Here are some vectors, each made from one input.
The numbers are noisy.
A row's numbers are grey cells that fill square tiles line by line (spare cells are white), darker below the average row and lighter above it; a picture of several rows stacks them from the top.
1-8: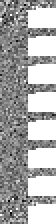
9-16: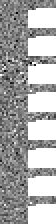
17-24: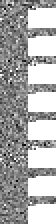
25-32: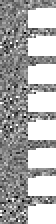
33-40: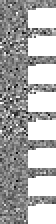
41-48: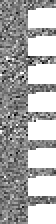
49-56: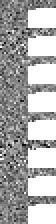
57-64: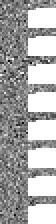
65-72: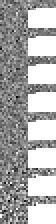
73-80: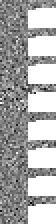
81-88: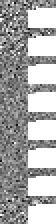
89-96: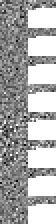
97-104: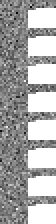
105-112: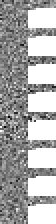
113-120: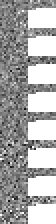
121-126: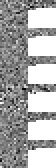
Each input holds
a true/false value, together with either a point on a 9-point line, or a node of a 9-node tree.
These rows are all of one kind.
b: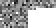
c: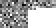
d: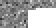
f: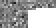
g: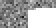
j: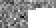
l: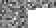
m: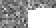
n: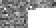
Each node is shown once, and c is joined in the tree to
d.
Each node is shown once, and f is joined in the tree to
b and l.
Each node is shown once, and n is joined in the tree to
m.
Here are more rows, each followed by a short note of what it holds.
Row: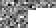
a point on a 9-point line and a true/false value
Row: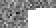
a point on a 9-point line and a true/false value
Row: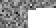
a point on a 9-point line and a true/false value
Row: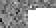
a point on a 9-point line and a true/false value
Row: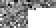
a point on a 9-point line and a true/false value
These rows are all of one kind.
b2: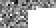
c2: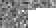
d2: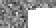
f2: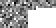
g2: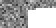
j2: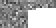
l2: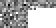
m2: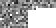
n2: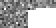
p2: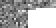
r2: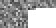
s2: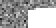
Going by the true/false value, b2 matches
f2, l2 and m2.
